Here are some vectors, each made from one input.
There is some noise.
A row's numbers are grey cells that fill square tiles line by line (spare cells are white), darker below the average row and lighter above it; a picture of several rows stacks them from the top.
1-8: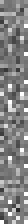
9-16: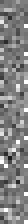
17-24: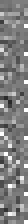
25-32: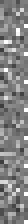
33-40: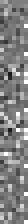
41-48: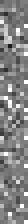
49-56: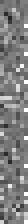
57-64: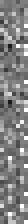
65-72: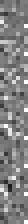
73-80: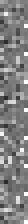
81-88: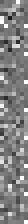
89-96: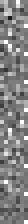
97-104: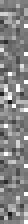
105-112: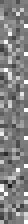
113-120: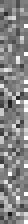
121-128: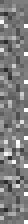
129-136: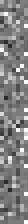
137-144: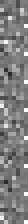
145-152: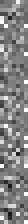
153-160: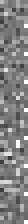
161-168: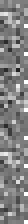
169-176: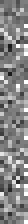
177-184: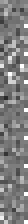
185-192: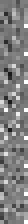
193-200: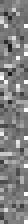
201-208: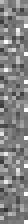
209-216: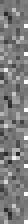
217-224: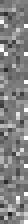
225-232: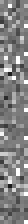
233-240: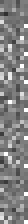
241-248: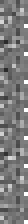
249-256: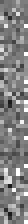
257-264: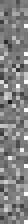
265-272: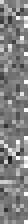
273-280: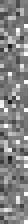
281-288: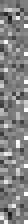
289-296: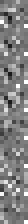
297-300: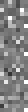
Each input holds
a point on an 11-point line.
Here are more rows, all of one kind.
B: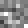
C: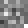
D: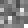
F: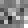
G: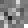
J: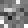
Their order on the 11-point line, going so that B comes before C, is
J, D, G, F, B, C.
